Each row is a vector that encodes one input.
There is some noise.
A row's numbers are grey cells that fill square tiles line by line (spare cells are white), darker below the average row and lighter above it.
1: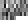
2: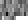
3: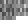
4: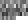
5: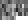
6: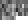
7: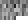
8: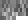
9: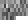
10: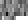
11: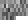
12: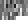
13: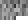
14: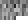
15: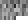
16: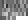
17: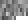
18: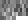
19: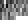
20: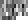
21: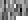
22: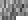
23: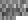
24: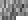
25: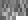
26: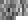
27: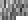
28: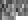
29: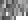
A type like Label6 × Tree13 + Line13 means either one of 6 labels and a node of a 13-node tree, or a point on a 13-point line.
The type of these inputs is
Bool × Bool × Bool.
